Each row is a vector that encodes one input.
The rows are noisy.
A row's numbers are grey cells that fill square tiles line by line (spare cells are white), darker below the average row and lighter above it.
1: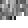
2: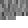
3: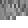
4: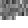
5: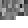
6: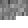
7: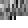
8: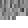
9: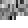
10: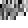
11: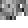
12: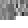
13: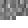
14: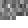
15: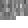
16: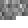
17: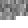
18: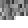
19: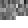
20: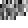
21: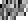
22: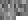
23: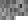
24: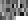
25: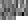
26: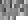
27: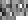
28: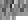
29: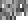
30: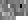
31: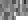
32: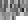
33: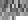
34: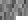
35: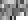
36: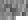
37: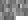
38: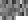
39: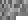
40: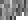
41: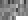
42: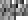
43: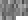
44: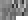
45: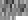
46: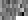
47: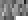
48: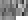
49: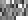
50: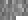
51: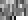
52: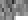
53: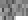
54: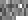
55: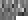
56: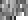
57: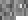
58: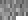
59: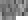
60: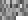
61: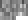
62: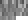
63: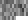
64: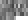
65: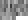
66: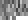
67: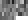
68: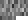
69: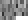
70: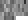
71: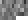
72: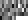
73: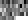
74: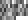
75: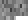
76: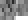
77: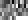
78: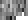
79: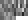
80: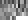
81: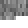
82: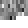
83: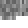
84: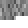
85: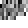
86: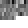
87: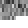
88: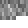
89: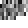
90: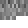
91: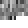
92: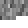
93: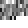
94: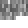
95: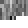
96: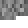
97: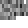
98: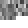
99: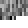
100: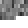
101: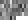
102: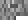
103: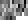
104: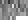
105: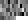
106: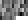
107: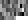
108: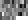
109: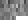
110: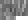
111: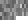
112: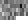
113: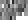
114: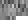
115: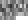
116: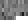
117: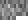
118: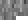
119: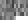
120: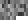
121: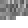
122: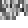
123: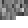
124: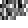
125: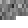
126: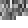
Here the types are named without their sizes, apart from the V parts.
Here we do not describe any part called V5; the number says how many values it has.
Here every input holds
a list of items, each a true/false value and a value of V5.
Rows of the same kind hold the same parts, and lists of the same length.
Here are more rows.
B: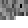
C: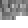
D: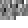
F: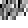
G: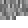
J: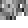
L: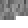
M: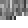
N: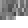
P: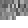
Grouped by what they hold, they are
B, C, L, N
D, G, P
F
J, M

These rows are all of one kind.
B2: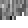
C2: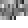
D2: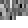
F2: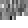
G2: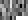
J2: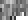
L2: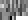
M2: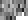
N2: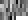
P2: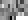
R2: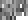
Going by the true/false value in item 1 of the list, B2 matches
G2, J2, M2 and R2.
